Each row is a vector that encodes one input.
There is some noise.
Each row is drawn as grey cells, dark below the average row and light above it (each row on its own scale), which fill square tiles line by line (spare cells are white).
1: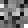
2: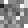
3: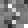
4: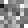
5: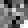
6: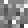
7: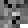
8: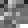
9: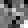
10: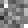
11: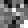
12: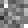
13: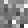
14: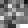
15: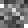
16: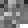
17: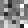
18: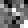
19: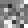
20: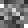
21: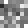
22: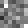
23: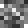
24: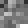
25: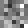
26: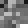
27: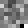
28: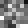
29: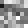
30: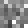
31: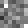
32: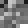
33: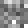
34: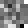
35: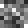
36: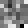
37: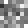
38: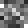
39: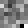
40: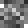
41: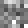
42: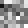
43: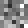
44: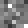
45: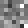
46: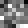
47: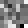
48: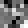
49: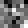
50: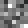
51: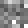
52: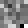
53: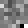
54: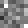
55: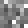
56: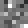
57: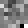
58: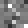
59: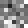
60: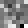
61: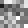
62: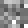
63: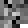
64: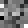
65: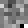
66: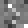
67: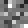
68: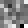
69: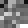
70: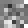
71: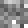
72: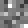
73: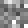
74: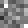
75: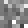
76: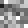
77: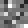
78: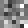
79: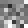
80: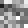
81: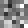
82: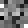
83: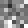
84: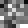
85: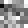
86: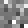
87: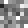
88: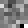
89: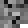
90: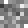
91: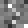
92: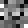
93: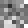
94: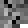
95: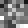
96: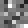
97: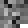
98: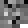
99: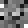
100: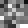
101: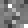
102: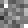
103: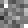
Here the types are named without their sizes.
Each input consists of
either a fixed value, or four true/false values.
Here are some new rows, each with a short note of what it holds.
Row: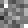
a fixed value
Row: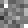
a fixed value
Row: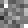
a fixed value
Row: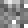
four true/false values
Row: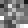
four true/false values
